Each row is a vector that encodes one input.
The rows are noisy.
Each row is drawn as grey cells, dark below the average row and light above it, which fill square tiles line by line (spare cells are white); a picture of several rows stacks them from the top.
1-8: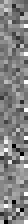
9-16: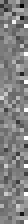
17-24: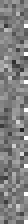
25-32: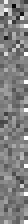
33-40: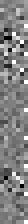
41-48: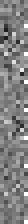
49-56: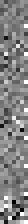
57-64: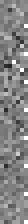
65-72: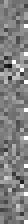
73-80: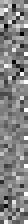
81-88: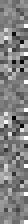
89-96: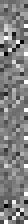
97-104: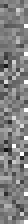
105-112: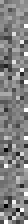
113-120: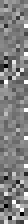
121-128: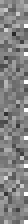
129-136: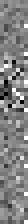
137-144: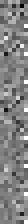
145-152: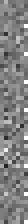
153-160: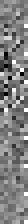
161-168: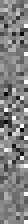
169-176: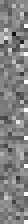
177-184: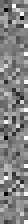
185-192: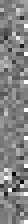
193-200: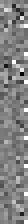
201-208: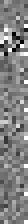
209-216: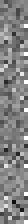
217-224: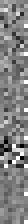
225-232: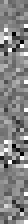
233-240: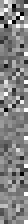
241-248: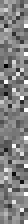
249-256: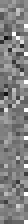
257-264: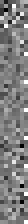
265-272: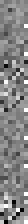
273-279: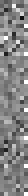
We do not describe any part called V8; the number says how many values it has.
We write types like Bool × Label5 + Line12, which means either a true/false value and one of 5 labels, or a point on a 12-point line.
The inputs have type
Bool × (Circle9 + V8) + List2(Line9).
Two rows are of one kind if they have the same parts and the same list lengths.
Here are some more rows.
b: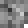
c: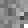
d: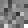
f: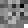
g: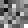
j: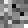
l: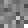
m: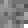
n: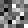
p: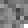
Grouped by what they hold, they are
b, n
c
d, j, l, m
f
g, p

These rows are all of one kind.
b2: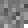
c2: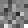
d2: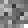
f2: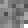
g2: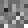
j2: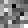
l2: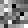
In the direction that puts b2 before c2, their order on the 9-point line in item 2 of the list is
l2, j2, f2, b2, g2, c2, d2.
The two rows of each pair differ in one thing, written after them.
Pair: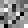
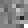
the place on the 9-point circle
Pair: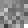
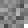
the true/false value
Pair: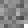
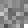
the true/false value
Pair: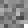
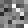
the place on the 9-point circle
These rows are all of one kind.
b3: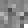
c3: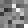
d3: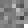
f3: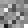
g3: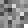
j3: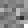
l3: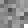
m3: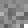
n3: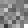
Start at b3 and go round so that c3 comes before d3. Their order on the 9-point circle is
b3, m3, j3, l3, g3, f3, c3, n3, d3.
